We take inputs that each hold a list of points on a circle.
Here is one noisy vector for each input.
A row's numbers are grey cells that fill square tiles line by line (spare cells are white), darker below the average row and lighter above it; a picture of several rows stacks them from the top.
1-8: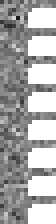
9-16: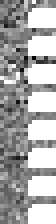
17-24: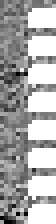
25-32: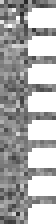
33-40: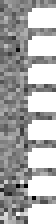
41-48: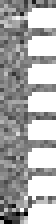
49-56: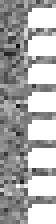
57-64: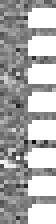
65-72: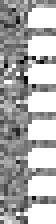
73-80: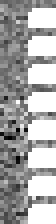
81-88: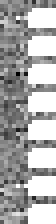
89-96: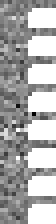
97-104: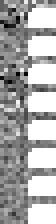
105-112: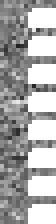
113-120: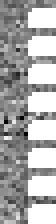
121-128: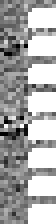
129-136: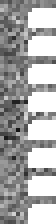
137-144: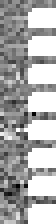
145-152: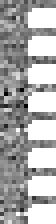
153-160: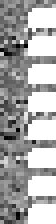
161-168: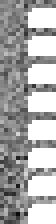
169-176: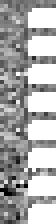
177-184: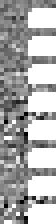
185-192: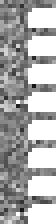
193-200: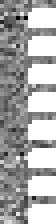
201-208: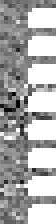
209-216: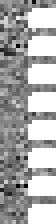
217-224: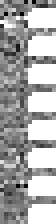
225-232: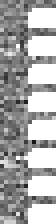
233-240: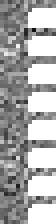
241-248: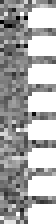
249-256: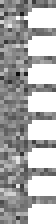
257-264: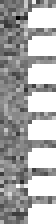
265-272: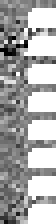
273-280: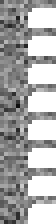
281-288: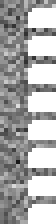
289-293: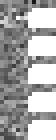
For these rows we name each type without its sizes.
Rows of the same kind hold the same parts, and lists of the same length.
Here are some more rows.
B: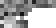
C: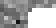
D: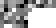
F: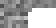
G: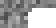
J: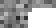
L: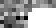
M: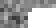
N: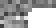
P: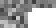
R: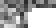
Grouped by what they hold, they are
B, C, F, G
D
J, L, R
M, N, P

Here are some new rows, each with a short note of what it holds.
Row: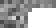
a list of one item
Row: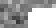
a list of two items
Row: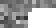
a list of one item
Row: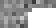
a list of one item
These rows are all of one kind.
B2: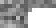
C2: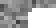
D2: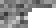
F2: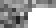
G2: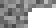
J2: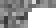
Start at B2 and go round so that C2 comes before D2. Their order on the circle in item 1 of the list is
B2, F2, C2, G2, D2, J2.
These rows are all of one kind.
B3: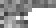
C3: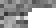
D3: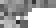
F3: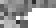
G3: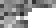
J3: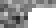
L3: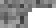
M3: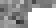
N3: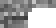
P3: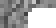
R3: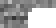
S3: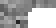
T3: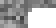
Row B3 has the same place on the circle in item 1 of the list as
C3 and G3.
